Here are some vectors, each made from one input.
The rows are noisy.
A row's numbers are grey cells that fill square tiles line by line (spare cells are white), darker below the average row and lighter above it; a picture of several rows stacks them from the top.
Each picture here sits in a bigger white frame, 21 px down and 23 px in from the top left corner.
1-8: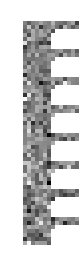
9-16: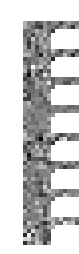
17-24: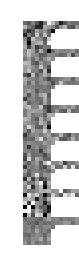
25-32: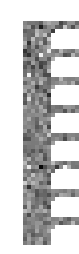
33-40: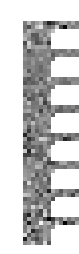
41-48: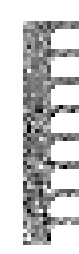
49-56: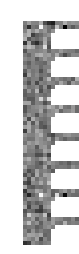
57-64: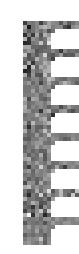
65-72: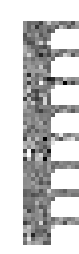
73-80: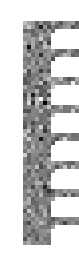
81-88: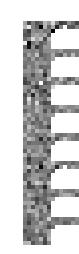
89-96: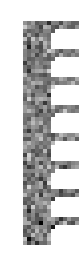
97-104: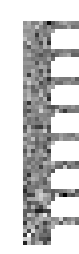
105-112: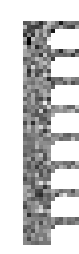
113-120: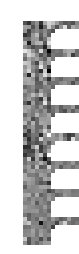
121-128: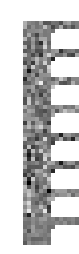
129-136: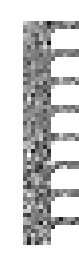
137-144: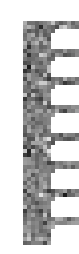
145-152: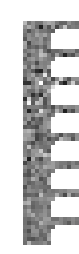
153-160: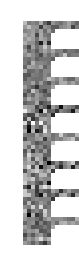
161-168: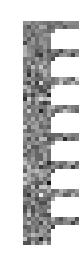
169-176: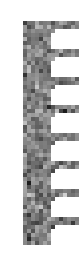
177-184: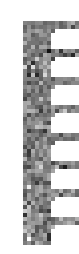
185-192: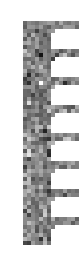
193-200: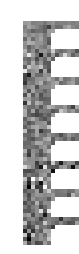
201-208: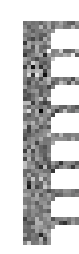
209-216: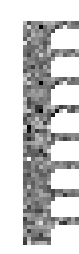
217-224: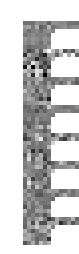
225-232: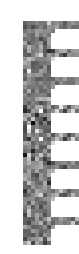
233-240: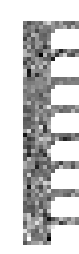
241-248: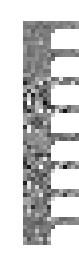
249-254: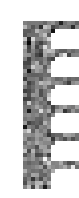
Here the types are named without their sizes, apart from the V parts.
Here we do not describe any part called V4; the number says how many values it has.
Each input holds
a value of V4, together with either a point on a circle, or a label.
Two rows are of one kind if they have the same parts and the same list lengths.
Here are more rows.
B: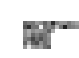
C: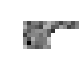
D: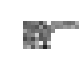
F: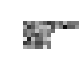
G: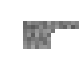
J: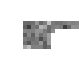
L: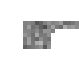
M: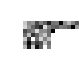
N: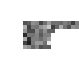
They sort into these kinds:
B, C, D, G, J, M
F, L, N

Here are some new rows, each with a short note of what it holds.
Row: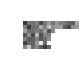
a label and a value of V4
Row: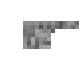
a point on a circle and a value of V4
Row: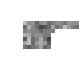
a point on a circle and a value of V4
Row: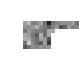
a label and a value of V4
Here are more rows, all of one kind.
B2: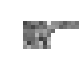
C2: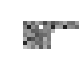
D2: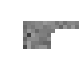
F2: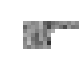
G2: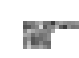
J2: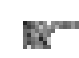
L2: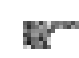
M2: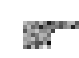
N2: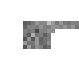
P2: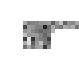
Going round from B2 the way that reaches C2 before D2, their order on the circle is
B2, C2, D2, M2, P2, G2, L2, F2, N2, J2.
